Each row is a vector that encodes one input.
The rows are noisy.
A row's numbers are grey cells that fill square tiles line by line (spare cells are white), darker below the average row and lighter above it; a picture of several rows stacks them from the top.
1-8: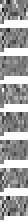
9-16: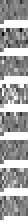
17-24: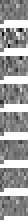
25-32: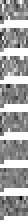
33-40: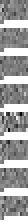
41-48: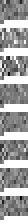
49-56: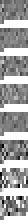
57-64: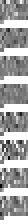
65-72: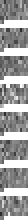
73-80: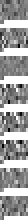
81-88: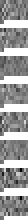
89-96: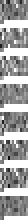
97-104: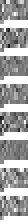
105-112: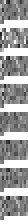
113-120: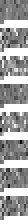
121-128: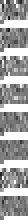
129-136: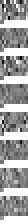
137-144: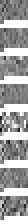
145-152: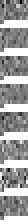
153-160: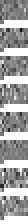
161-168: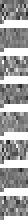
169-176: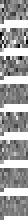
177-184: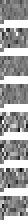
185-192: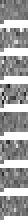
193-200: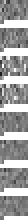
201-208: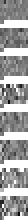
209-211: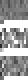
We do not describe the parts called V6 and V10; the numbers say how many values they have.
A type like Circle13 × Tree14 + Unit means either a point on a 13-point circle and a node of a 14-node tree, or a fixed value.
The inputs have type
Bool × (Line7 + V10) × V6.
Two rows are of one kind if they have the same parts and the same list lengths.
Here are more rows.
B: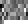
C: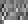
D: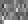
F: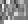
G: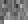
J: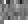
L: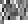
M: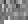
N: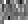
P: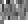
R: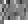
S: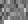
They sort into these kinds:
B, C, D, G, P, S
F, J, L, M, N, R

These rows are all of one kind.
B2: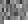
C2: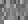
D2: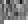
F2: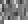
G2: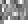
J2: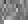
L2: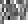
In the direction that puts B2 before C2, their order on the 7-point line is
D2, B2, L2, G2, C2, F2, J2.
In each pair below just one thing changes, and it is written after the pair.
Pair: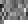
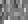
the true/false value
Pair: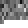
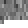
the true/false value
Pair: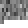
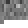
the place on the 7-point line
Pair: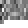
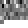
the place on the 7-point line
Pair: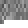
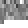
the true/false value
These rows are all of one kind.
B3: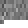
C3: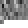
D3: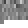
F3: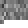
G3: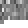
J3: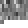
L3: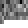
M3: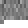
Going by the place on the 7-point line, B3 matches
C3 and F3.
